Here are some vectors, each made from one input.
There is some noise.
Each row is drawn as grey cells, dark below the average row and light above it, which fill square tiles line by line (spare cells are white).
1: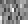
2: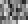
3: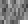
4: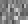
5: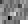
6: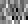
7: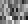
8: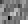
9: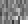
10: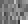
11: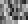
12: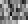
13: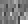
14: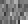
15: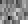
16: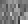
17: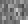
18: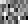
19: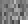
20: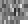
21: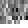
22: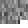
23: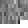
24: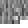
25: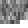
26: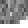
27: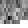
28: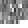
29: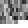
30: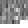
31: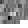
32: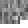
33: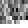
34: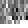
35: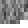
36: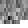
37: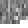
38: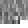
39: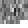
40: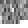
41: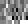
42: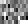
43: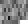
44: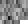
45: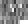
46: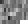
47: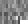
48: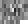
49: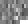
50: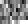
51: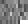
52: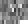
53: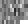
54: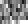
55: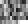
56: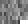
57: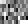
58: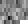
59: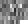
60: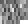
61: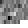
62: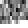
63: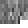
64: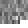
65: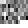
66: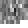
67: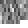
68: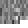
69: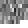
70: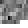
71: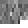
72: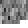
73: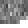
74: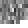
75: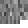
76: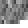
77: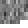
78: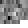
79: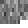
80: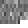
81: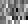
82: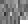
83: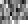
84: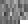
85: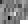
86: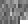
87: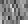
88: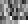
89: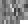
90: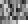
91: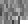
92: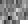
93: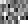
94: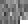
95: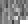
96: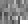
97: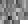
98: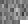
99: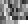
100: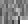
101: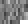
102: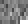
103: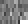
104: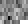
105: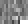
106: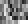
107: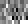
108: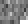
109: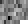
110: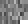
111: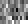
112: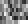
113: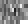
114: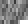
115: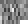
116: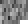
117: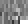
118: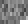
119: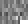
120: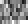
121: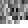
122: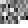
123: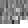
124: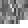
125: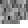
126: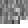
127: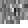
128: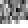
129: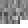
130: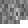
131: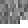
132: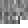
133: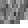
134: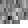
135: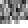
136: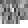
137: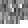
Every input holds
either a point on a 6-point line, or a list of up to two points on a 7-point line.
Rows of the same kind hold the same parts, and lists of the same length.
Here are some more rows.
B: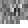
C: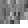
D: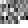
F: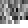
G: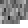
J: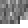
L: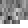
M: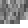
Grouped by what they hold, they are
B, C, J, M
D
F
G, L

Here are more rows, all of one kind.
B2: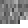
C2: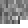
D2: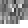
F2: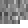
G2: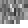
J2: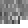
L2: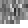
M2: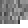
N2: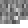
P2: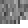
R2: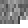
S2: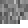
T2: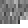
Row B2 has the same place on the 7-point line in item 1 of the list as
P2, R2 and T2.
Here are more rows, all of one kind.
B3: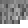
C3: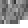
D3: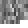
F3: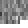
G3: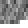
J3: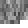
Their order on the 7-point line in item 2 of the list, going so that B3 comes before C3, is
F3, D3, J3, B3, G3, C3.
